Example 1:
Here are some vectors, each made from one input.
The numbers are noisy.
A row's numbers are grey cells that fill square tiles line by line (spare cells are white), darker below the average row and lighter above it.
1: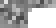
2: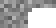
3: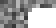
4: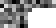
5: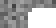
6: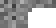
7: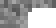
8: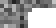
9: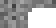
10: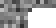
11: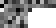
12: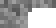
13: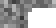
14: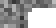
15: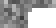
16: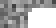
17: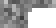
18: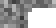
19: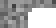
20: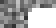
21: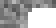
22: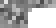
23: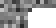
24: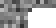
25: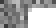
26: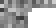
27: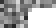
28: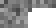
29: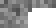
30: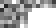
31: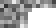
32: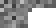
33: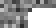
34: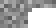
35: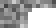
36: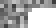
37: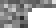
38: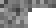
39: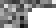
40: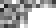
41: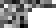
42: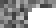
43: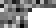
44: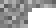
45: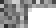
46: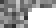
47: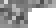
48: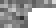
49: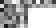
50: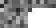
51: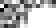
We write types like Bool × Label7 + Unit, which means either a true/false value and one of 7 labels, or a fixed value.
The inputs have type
Line7.
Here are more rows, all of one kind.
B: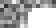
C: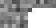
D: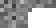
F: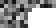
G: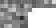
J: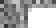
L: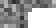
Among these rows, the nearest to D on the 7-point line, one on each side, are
B and J.
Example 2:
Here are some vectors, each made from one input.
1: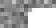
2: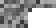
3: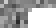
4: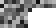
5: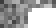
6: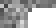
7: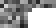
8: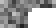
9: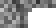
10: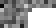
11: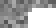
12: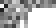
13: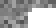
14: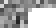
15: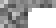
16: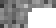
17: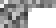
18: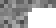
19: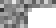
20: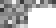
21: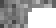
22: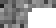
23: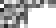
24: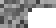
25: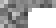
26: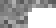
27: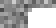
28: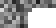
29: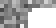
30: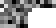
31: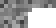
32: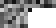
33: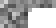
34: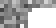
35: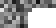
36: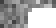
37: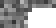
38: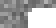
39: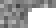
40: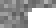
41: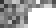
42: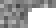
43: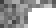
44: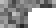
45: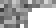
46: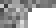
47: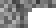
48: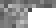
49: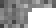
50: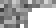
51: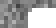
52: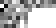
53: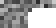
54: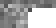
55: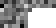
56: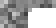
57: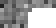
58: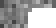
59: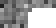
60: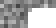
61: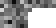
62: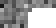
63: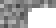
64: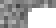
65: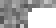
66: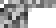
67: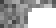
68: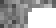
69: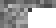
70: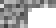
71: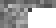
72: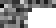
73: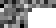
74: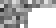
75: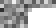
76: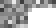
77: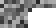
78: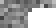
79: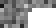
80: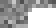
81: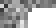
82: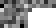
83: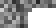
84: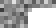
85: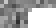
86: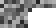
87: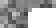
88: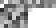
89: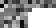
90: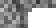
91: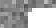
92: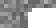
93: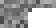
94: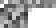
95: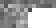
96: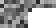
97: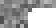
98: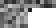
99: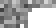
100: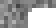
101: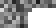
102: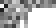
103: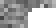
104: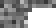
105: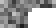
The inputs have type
Tree10.
